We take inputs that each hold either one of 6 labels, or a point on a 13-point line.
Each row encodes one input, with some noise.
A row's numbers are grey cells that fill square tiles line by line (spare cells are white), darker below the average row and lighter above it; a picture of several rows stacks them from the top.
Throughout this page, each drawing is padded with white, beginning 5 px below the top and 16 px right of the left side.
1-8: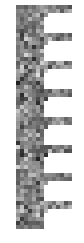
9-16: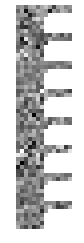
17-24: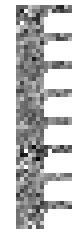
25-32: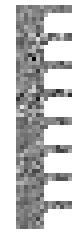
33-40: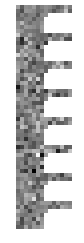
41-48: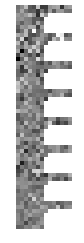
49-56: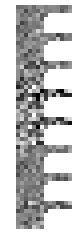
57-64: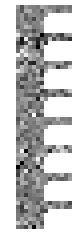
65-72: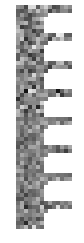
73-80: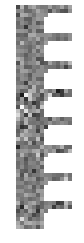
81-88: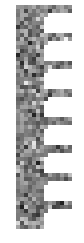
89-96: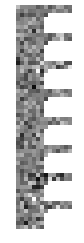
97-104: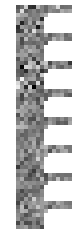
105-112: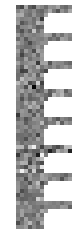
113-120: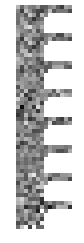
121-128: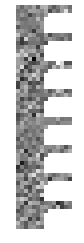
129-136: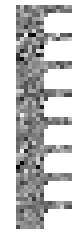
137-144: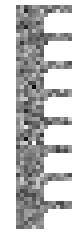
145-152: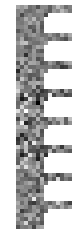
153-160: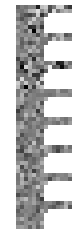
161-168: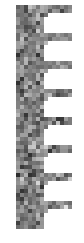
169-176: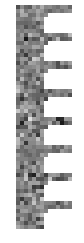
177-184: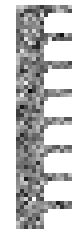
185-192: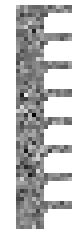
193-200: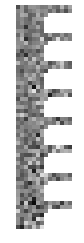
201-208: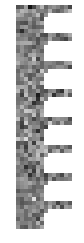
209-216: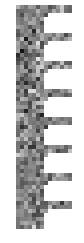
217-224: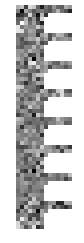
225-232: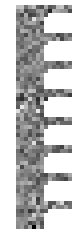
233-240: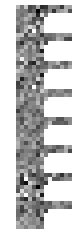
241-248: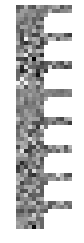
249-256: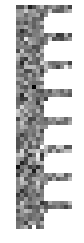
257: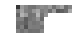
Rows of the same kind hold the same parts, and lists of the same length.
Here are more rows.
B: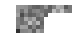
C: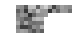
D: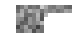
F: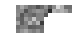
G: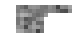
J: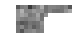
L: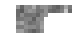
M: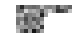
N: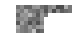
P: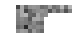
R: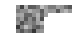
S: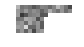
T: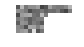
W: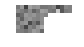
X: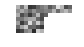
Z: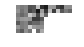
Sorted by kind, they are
B, F, S, X
C, D, G, J, L, M, N, P, R, T, W, Z

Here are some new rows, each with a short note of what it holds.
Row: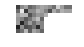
a point on a 13-point line
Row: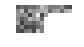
a point on a 13-point line
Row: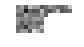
a point on a 13-point line
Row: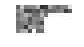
a point on a 13-point line
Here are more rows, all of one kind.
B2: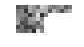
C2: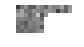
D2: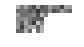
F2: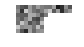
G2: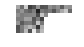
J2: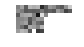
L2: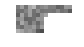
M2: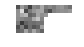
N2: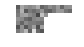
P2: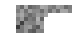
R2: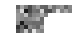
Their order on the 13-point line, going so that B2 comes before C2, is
B2, F2, R2, M2, C2, J2, N2, L2, P2, G2, D2.
